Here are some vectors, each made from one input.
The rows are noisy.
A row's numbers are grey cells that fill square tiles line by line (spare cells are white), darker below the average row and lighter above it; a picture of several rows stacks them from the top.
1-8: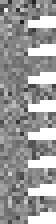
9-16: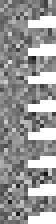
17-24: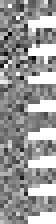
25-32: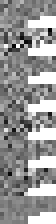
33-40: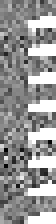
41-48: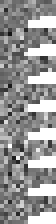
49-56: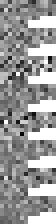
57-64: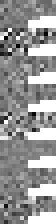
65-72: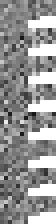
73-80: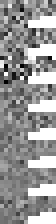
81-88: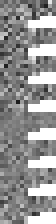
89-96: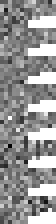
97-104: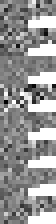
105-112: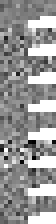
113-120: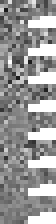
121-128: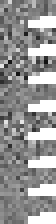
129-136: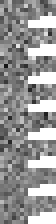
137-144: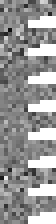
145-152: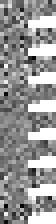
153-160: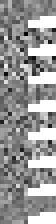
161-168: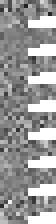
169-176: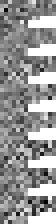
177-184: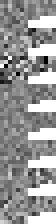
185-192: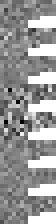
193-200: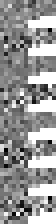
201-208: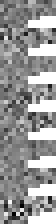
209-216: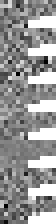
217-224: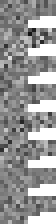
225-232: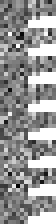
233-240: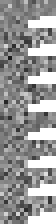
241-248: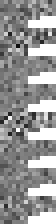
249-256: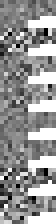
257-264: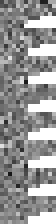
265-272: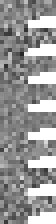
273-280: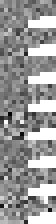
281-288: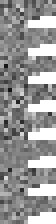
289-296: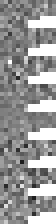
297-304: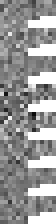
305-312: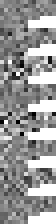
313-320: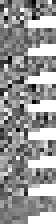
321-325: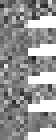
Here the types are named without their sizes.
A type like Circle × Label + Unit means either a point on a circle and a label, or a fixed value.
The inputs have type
(Bool × Bool × Bool + Label) × List(Line).
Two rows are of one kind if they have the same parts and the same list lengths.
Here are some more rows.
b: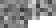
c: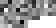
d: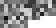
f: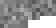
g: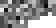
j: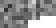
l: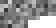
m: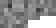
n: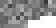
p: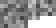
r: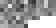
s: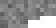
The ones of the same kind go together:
b, g
c, s
d
f, l
j
m
n, p
r

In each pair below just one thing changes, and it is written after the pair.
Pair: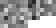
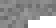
one of the three true/false values
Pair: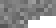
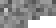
the place on the line in item 1 of the list
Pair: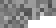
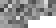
one of the three true/false values
